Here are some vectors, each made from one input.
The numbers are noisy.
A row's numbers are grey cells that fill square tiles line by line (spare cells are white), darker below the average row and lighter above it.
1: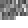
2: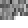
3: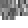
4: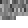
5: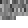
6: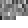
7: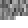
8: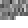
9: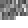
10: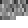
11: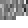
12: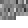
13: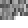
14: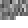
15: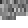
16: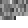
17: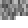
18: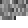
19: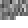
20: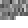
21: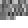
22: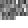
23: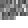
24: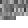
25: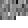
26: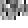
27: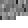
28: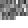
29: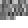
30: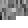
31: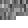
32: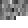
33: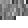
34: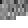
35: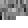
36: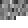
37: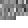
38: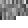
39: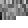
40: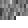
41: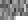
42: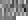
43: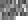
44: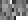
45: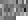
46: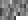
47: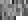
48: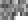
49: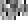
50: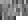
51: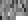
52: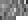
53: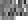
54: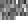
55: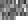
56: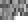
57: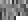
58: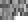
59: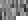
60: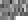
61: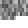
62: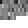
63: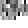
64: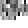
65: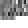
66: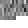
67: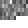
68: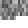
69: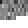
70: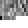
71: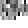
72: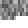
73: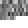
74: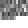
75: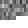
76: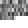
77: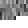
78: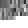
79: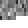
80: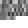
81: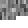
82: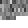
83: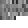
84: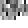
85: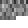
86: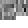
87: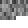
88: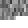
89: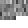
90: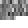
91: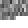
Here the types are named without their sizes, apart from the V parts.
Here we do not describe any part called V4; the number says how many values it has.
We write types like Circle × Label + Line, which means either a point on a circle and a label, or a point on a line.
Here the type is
List(Line × V4).
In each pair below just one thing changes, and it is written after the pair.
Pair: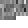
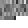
the place on the line in item 2 of the list
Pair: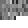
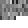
the place on the line in item 1 of the list
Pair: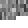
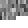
the place on the line in item 1 of the list
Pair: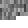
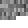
the value of V4 in item 2 of the list
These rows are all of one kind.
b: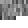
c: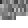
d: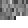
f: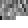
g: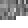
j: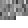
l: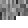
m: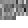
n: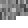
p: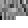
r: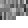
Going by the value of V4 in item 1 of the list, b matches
d and g.
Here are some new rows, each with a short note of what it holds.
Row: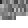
a list of two items
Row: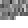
a list of one item
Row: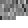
a list of two items
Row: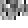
the empty list
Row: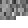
a list of two items
